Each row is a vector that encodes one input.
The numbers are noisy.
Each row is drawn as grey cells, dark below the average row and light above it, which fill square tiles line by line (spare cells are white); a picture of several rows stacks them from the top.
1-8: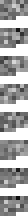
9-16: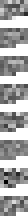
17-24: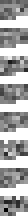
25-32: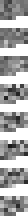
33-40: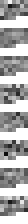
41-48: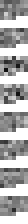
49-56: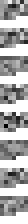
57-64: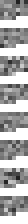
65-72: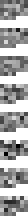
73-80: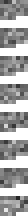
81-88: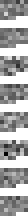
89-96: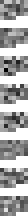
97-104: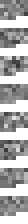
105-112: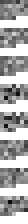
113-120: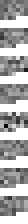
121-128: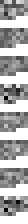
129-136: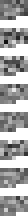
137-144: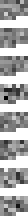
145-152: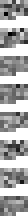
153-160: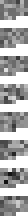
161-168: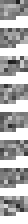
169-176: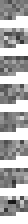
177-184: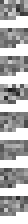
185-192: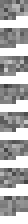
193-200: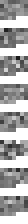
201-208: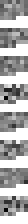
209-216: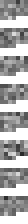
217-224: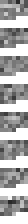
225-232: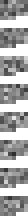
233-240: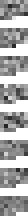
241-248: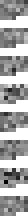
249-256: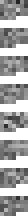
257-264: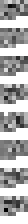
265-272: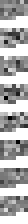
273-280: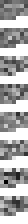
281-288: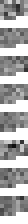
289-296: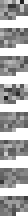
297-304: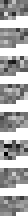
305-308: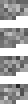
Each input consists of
either one of 7 labels and four true/false values, or a node of a 12-node tree.
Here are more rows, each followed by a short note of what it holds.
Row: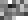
a node of a 12-node tree
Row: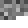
one of 7 labels and four true/false values
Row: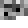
a node of a 12-node tree
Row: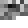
a node of a 12-node tree
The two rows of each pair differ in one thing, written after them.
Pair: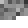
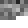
the label
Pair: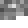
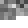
one of the four true/false values
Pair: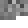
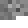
one of the four true/false values
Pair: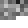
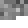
the label
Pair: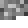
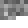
the label
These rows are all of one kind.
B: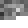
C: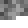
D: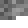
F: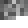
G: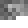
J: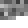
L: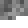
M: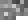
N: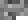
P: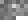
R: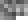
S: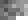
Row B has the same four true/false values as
C, D, L and P.
